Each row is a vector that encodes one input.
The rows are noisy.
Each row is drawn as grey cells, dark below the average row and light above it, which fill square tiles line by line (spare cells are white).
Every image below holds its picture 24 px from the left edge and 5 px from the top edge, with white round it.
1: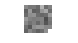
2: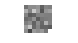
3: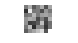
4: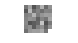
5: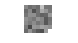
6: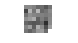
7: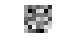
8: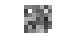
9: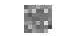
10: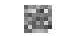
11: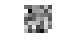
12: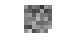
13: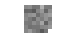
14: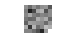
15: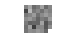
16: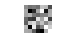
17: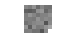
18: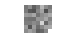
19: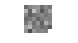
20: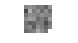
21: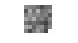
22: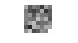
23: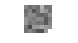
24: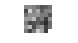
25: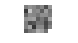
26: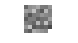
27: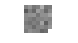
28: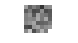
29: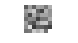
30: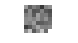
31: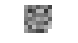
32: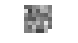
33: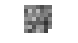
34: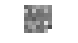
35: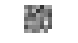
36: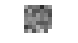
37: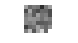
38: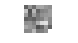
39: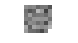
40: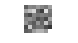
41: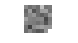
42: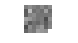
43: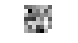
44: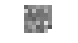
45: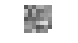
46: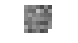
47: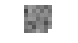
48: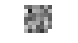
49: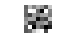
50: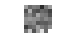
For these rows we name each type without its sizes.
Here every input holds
a true/false value, together with either a fixed value, or a node of a tree.
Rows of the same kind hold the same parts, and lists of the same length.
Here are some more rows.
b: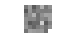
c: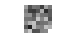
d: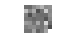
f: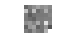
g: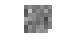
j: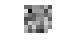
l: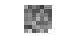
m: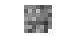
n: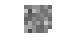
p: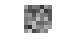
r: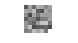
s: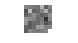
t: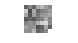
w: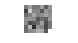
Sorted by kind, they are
b, d, f, g, j, m, n, r, s, t, w
c, l, p

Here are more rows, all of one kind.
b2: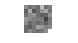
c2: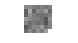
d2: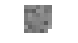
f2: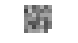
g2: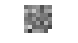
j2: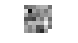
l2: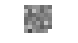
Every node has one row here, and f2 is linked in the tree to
j2.
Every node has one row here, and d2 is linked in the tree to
c2, j2 and l2.
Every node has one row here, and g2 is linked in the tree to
l2.
